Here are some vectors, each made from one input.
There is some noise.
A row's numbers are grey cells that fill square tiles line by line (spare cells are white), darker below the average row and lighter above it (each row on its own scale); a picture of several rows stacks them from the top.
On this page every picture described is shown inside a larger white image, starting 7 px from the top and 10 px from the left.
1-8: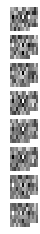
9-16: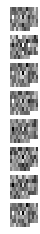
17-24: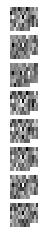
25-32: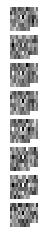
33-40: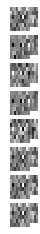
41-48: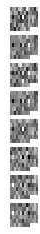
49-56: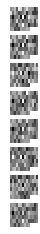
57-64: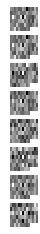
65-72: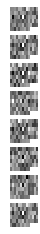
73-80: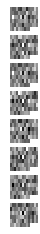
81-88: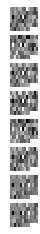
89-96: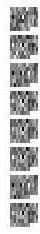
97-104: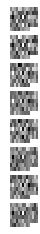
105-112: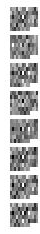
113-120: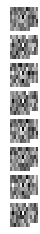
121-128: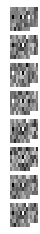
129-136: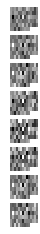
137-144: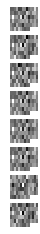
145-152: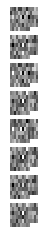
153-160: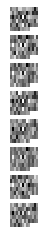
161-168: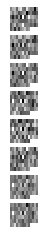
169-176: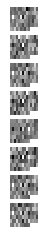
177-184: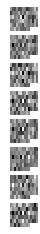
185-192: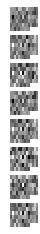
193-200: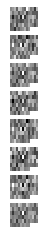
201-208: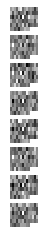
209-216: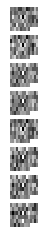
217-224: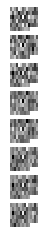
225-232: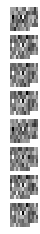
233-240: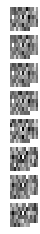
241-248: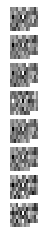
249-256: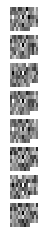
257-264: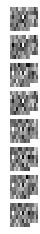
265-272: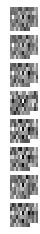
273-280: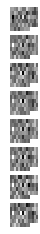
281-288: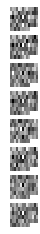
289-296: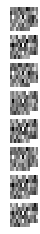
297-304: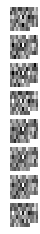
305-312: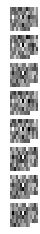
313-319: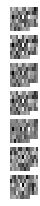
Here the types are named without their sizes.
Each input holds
a true/false value, together with a list of points on a circle.
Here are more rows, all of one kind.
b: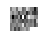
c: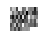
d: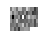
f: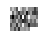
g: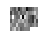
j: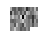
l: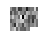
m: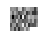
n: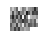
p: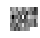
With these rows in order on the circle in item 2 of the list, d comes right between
f and l.
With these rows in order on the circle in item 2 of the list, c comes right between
j and m.
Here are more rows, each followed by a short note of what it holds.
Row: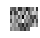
a true/false value, together with the empty list
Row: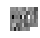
a true/false value, together with the empty list
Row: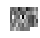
a true/false value, together with a list of two items
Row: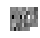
a true/false value, together with the empty list
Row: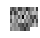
a true/false value, together with the empty list
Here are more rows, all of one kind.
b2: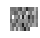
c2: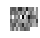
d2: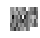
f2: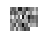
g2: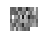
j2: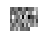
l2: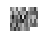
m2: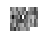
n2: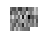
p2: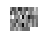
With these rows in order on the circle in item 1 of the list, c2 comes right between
g2 and n2.
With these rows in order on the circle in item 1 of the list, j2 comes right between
l2 and m2.
